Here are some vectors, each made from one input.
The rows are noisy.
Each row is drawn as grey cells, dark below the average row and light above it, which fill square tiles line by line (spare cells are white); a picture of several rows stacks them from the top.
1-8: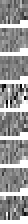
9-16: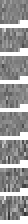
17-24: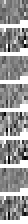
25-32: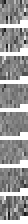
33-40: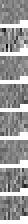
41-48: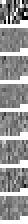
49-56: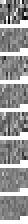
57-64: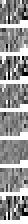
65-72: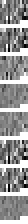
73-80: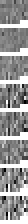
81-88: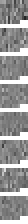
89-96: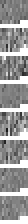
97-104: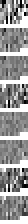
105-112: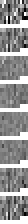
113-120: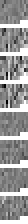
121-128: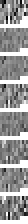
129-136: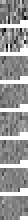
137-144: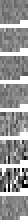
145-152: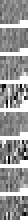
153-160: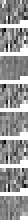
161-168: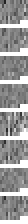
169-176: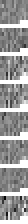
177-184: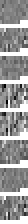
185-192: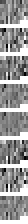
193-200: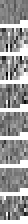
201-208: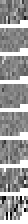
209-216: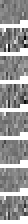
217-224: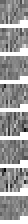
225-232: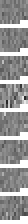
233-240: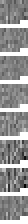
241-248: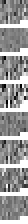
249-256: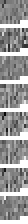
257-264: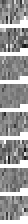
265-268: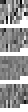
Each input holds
a node of each of two 11-node trees, together with either a point on an 11-point line, or a node of each of two 11-node trees.
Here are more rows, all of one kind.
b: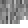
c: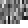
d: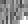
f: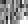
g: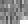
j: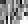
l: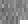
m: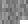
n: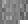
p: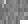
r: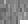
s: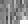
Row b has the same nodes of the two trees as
c, p and s.
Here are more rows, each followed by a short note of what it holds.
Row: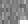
a point on an 11-point line and a node of each of two 11-node trees
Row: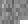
a point on an 11-point line and a node of each of two 11-node trees
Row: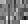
a node of each of four 11-node trees
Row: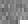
a point on an 11-point line and a node of each of two 11-node trees
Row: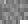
a point on an 11-point line and a node of each of two 11-node trees
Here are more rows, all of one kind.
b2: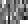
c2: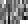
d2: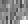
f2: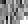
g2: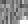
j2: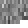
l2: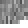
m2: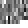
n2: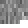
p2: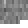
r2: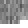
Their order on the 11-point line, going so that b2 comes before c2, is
l2, b2, n2, f2, c2, p2, r2, d2, j2, g2, m2.
